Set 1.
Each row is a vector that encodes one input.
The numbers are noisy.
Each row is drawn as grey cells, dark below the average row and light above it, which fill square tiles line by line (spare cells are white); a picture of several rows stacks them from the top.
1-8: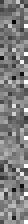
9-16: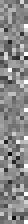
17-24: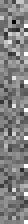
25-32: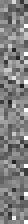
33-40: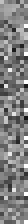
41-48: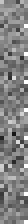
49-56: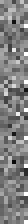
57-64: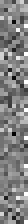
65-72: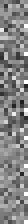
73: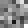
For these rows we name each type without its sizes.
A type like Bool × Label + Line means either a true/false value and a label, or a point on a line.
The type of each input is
Bool × Line.
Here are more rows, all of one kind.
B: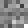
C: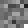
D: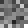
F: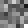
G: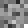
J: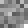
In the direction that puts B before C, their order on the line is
B, G, J, F, C, D.
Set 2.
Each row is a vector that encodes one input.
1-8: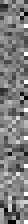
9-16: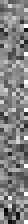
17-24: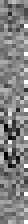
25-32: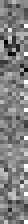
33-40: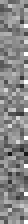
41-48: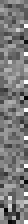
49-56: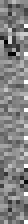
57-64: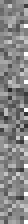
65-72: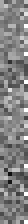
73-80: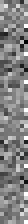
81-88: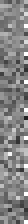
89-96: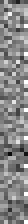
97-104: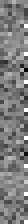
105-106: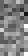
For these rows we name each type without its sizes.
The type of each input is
List(Line).
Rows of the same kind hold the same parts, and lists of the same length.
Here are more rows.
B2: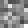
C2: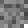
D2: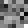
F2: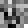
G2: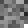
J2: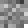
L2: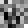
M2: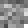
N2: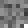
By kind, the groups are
B2, J2, M2
C2, D2, G2, N2
F2, L2

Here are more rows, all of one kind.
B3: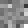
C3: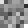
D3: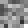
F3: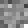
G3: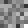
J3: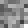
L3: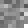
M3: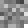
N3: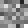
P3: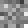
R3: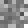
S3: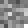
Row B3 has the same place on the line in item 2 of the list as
C3, J3 and L3.
